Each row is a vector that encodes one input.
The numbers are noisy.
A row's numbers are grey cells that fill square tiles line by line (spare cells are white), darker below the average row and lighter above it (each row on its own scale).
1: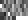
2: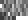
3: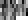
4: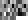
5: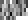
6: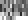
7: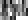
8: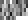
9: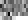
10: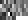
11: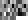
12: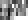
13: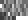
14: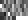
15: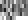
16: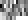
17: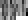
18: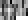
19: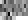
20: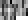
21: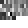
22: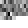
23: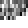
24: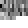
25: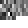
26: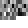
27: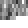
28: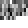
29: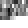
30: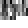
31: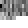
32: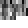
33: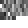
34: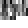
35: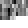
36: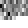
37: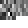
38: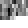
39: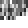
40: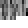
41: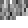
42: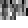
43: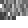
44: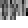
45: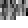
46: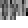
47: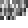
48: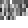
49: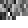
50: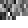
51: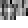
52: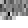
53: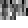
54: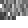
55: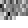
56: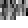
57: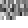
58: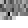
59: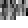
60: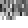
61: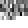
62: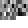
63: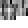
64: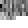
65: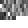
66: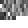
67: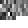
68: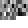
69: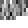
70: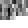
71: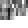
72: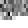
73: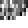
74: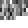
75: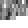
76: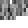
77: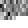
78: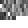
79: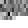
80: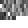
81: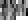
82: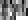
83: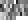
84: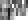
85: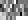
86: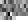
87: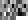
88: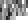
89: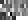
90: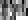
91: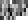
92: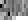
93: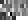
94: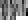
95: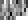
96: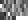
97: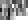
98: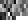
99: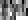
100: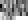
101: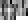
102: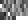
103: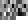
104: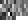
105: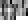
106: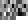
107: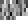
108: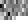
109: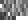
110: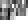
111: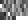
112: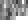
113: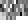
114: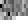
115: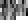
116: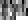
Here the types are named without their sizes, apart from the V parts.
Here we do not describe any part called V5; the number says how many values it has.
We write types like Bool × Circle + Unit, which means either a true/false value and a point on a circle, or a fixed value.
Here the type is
List(Bool × V5).
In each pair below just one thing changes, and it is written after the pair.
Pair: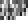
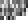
the value of V5 in item 1 of the list
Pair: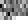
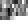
the true/false value in item 1 of the list
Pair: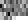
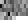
the value of V5 in item 1 of the list
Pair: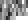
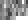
the value of V5 in item 2 of the list
